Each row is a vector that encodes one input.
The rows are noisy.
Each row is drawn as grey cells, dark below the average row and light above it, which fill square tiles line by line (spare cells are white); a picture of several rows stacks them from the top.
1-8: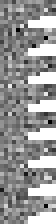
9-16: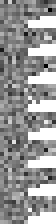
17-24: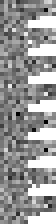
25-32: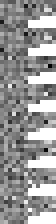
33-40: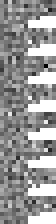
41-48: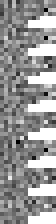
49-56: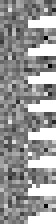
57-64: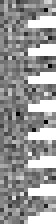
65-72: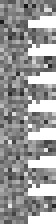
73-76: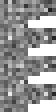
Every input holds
either a point on an 8-point line, or a point on a 9-point line.
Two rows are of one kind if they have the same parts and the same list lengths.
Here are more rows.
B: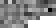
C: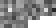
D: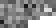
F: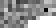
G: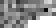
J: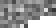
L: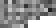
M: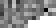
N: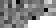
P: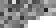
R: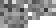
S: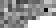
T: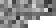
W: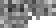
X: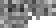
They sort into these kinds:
B, C, D, J, L, T
F, G, M, N, P, R, S, W, X

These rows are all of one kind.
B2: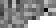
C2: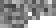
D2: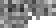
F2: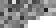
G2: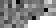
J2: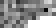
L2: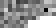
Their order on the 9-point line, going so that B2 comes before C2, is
B2, G2, J2, L2, F2, D2, C2.
